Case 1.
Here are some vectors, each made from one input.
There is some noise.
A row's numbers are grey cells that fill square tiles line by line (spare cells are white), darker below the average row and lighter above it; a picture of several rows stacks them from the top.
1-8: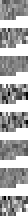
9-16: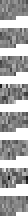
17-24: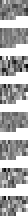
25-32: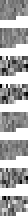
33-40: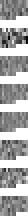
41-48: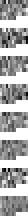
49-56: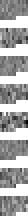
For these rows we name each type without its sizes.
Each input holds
a point on a line.
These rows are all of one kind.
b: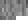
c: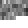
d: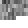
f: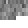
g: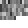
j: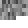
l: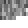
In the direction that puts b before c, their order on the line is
d, j, f, b, l, c, g.
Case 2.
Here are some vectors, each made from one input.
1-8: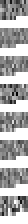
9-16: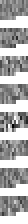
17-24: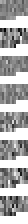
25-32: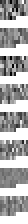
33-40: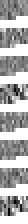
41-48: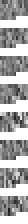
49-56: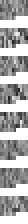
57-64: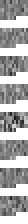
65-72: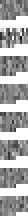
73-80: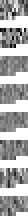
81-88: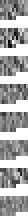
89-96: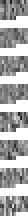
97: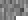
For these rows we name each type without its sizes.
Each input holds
a node of a tree.
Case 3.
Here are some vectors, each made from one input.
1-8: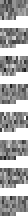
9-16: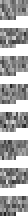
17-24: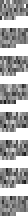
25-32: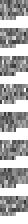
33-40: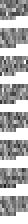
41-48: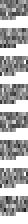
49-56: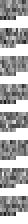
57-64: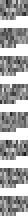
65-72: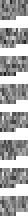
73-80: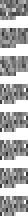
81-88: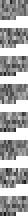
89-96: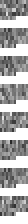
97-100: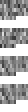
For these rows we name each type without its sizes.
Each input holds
a point on a line.
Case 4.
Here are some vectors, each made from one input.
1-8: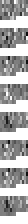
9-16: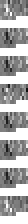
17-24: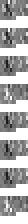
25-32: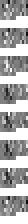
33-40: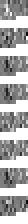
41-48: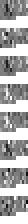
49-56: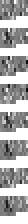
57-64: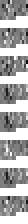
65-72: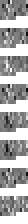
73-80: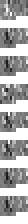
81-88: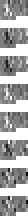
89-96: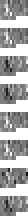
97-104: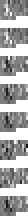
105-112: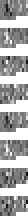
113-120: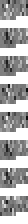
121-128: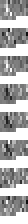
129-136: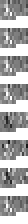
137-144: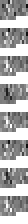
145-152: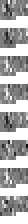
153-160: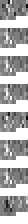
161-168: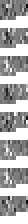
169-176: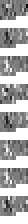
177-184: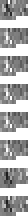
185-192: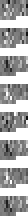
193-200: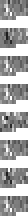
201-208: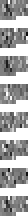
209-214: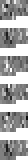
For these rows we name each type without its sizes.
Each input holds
a point on a line.
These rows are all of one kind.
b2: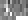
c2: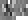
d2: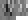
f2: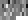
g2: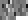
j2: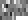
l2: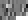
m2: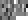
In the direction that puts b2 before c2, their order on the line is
b2, f2, g2, l2, m2, j2, c2, d2.
